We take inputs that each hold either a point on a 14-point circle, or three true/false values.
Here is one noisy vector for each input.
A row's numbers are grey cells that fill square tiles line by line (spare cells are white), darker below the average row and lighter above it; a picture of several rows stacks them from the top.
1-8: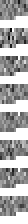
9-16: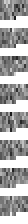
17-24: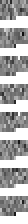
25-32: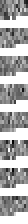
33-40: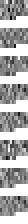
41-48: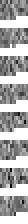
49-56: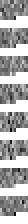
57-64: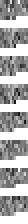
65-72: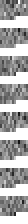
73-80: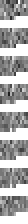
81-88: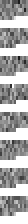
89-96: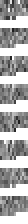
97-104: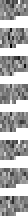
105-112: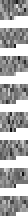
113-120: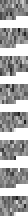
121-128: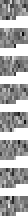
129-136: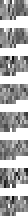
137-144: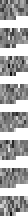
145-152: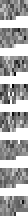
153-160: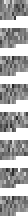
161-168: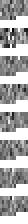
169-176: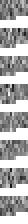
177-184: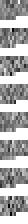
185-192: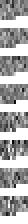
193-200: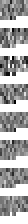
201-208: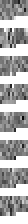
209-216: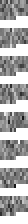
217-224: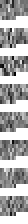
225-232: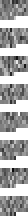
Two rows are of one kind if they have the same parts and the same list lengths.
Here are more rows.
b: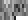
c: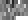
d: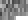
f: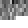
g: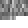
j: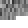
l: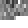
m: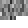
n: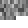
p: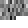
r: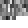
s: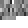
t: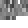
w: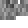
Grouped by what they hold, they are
b, g, m, n, p, s
c, d, f, j, l, r, t, w

